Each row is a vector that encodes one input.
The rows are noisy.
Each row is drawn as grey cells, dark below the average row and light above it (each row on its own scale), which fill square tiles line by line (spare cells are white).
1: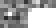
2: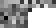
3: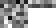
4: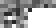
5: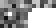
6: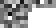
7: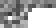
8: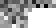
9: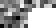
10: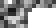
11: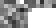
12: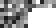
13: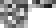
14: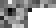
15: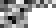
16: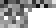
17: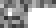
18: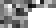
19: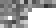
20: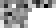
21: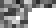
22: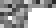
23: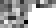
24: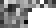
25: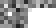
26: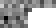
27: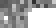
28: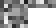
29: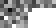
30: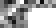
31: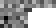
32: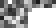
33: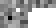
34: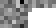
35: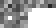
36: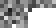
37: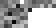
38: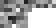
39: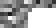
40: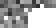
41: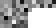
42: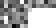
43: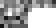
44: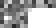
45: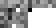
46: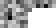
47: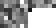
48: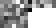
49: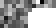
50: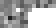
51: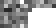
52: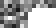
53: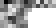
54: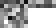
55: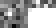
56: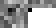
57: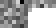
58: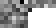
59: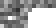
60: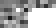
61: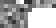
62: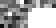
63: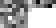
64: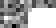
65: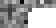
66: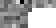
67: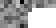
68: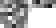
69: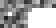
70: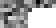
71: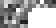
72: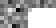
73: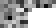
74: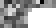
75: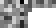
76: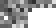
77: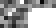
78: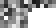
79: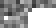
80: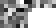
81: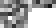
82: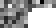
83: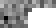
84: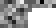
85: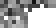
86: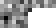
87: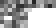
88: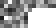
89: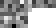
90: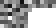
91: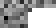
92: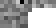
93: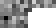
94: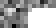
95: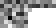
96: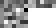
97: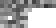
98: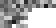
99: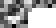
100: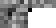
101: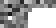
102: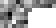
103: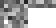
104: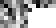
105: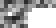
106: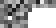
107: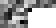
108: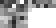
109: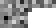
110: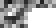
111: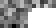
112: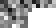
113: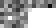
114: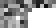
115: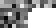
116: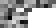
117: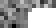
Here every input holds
a point on a 5-point line, together with either a point on a 5-point line, or a point on a 6-point line.
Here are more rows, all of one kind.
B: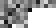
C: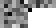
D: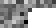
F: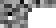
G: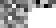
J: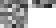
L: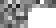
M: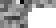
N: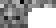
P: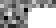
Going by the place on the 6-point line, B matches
G and P.
